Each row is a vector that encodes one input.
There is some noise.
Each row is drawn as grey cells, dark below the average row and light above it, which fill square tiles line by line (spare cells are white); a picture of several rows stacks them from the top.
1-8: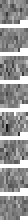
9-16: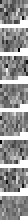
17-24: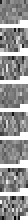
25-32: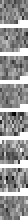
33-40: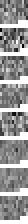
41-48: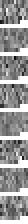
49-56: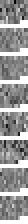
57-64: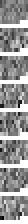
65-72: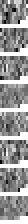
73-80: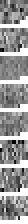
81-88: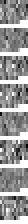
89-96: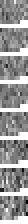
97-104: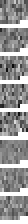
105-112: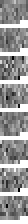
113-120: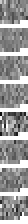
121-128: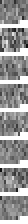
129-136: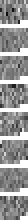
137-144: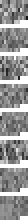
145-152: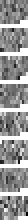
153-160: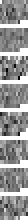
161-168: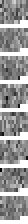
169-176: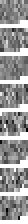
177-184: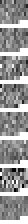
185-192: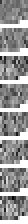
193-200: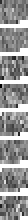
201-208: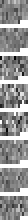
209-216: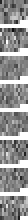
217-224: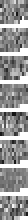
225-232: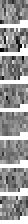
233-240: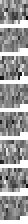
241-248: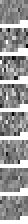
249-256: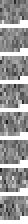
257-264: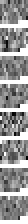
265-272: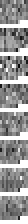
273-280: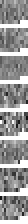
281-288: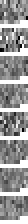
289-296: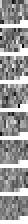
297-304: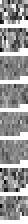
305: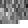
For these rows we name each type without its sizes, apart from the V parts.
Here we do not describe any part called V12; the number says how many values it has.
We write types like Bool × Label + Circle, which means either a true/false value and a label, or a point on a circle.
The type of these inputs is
Bool × ((Circle + Unit) × V12 + Label).
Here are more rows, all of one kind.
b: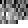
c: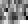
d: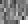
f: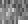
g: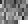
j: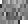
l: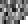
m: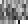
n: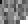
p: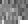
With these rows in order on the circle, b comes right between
c and g.
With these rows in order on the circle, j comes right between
d and p.
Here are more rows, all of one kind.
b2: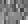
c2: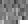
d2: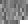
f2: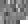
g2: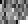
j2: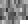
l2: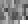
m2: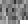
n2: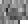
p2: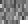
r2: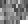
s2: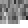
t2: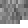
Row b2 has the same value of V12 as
f2 and r2.
